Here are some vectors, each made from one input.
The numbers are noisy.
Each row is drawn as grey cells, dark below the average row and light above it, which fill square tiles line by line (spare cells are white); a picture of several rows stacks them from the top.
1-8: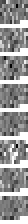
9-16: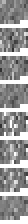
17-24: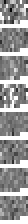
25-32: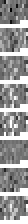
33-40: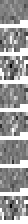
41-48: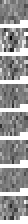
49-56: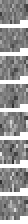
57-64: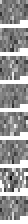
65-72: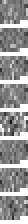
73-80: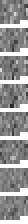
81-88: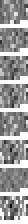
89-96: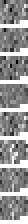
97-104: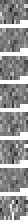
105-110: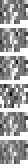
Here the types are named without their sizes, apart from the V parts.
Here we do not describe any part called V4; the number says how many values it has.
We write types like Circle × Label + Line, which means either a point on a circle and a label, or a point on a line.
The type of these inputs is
List(Bool × V4).
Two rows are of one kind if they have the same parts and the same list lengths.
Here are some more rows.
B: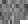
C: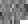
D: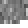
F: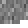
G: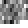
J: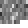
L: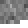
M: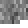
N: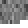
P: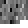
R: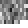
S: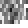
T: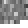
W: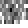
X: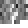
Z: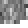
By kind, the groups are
B, C, G, J, N, X
D, F, L, M, R, S, T, W, Z
P

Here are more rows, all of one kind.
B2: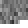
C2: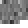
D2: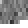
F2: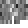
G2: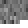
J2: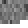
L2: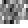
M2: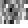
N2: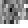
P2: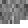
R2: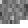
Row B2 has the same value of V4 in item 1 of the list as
D2 and N2.
